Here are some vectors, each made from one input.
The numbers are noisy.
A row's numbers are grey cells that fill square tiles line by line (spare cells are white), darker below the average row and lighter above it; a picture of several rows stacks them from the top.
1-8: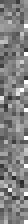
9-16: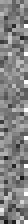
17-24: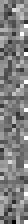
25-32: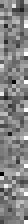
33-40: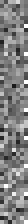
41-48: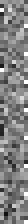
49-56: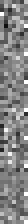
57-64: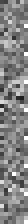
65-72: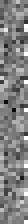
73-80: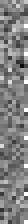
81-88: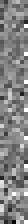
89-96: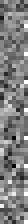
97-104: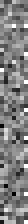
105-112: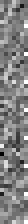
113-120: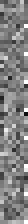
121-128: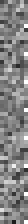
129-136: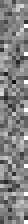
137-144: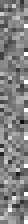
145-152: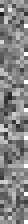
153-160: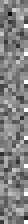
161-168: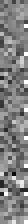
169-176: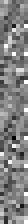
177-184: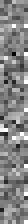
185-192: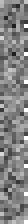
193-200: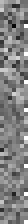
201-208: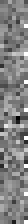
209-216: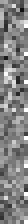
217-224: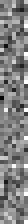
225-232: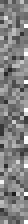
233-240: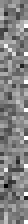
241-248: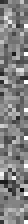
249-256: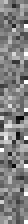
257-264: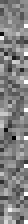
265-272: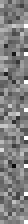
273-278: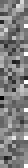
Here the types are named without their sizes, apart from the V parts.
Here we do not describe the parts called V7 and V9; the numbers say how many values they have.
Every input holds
either three true/false values, or a value of V7 and a value of V9, or a list of points on a line.
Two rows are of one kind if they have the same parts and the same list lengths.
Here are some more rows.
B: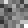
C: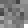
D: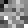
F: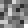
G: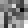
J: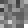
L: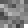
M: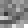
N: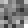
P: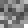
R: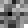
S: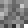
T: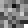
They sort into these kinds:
B
C, J, L, P, R
D
F, G, M, N
S, T

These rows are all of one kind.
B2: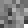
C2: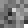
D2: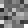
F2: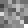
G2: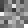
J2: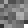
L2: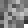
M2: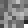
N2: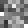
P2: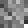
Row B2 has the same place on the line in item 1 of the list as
C2, L2, M2 and P2.
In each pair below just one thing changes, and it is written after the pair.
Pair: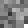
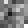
the place on the line in item 1 of the list
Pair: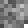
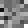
the place on the line in item 1 of the list
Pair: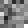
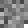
the place on the line in item 2 of the list
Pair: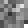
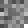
the place on the line in item 2 of the list
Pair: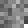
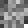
the place on the line in item 2 of the list
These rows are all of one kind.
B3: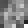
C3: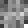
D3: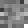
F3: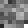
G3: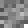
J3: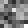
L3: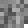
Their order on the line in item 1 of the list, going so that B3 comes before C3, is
B3, F3, J3, G3, C3, D3, L3.
